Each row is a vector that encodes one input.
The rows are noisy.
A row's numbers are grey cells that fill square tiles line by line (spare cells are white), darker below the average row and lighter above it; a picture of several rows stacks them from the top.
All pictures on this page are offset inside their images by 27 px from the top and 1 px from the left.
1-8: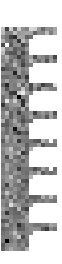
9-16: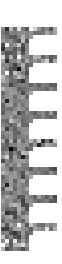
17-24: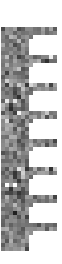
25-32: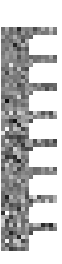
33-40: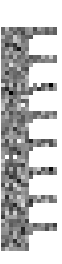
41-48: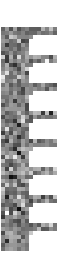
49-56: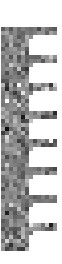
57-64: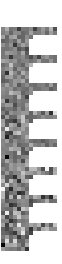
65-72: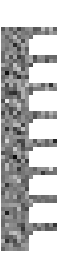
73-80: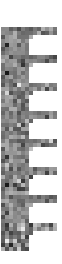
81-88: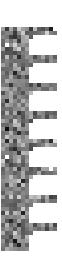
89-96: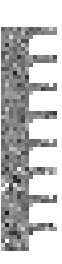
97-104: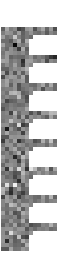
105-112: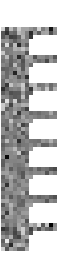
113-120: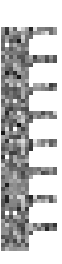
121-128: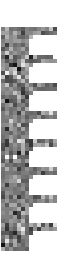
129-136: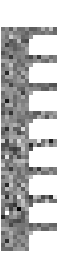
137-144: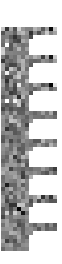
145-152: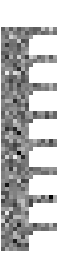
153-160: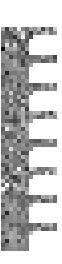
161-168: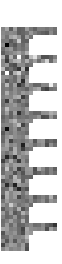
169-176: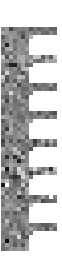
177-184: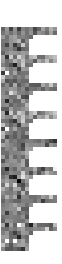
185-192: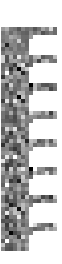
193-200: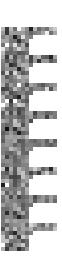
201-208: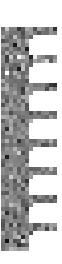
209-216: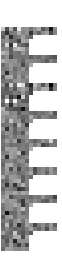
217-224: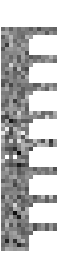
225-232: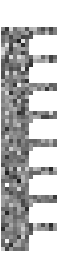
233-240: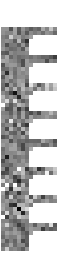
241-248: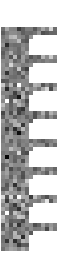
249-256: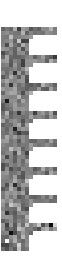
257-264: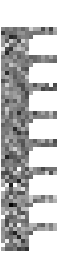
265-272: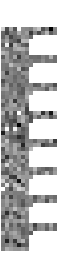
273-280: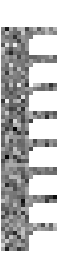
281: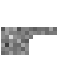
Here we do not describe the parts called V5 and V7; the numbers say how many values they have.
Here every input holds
either one of 9 labels, a value of V5 and a value of V7, or a list of up to two points on an 11-point line.
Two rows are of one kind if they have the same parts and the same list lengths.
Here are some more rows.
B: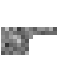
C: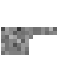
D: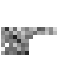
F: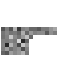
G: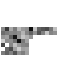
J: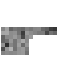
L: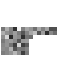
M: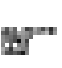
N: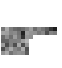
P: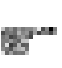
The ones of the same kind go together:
B, C, F
D, G, M, P
J, N
L

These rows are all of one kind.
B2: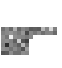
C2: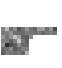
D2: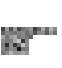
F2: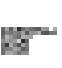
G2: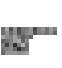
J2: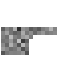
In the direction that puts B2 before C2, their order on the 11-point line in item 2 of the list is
G2, B2, D2, C2, J2, F2.
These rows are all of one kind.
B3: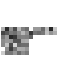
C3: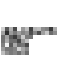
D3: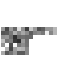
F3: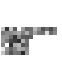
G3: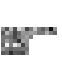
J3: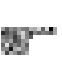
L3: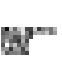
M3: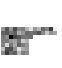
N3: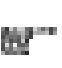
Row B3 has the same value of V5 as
D3 and M3.
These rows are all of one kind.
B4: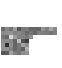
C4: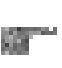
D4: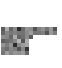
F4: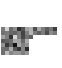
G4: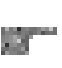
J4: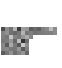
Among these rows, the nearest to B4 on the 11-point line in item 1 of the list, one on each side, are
G4 and J4.
